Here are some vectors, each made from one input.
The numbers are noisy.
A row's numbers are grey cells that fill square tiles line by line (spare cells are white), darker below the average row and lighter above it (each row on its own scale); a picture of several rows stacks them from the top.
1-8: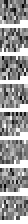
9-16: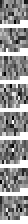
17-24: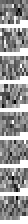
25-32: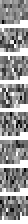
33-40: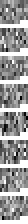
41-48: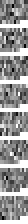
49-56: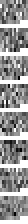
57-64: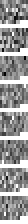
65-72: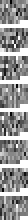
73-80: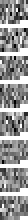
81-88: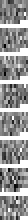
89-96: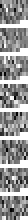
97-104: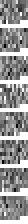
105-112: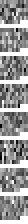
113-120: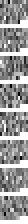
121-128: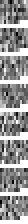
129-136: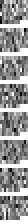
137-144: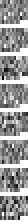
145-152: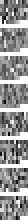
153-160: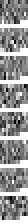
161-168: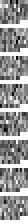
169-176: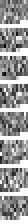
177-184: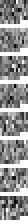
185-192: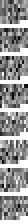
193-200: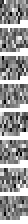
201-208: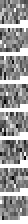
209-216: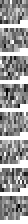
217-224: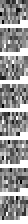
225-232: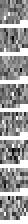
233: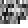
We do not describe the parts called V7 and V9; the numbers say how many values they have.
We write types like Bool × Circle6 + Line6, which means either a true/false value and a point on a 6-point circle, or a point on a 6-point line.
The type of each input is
Bool × Label8 × V7 × V9.
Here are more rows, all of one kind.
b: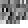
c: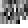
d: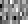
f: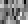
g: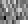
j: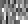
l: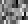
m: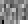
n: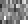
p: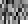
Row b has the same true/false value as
n and p.
